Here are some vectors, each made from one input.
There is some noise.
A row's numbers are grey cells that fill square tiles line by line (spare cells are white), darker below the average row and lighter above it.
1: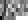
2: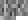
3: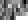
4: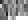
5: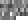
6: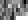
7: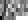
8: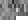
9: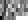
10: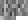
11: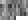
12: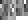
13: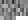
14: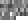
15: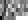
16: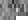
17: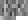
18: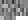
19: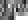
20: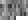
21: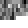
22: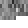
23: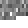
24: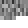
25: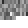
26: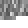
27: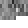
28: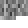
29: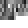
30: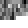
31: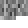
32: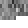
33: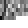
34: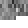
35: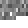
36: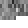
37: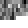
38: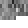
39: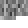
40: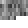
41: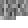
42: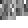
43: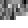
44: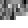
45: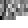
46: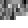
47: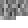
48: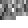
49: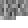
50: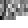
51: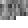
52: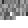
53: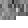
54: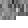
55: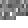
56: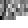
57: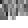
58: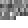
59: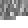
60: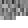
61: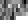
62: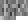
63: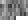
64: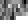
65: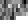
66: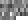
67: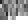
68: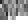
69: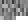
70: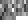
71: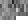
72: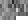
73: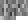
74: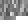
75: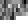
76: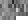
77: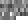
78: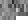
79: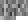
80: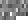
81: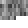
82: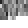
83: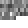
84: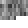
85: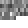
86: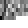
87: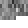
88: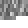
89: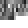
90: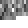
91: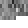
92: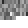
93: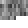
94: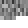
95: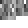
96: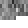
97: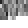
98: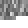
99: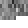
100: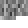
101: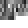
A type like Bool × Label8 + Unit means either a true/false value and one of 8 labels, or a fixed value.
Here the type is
Bool × Bool × Bool + Line6.
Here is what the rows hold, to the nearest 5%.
About 35% of them hold a point on a 6-point line. The rest hold three true/false values.
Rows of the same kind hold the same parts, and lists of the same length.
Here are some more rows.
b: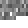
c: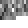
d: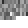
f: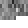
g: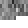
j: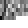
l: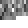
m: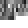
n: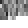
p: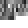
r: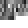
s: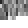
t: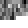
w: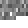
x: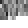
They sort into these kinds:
b, d, f, g, w
c, j, l, m, n, p, r, s, t, x

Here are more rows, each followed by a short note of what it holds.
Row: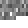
three true/false values
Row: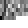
a point on a 6-point line
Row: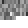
three true/false values
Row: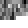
a point on a 6-point line
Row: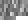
three true/false values
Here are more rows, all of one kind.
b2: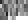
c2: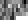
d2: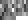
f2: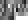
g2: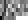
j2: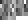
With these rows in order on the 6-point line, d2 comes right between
g2 and j2.
